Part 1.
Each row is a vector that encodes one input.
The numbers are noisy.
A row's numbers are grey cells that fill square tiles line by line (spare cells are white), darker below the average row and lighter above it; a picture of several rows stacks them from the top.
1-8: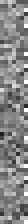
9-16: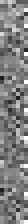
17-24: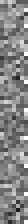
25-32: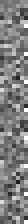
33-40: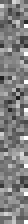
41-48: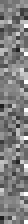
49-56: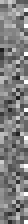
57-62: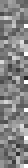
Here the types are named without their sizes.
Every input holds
a point on a circle.
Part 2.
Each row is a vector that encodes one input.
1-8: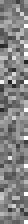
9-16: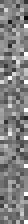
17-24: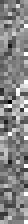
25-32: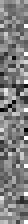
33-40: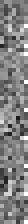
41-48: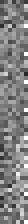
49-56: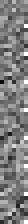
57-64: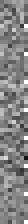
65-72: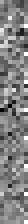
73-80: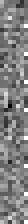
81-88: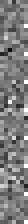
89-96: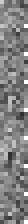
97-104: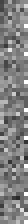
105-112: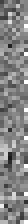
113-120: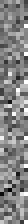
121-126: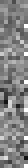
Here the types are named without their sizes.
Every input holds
a label.
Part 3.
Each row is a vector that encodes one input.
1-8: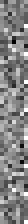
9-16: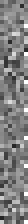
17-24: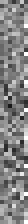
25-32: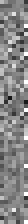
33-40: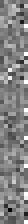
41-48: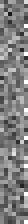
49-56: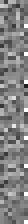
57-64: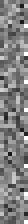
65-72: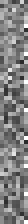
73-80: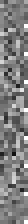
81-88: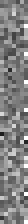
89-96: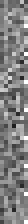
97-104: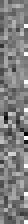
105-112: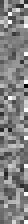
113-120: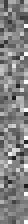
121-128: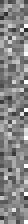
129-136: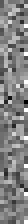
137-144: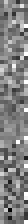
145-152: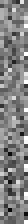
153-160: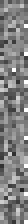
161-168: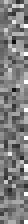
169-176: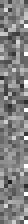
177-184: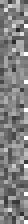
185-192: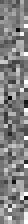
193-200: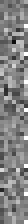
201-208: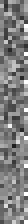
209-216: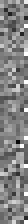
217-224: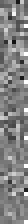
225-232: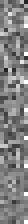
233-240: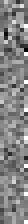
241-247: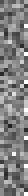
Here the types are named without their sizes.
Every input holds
a node of a tree.
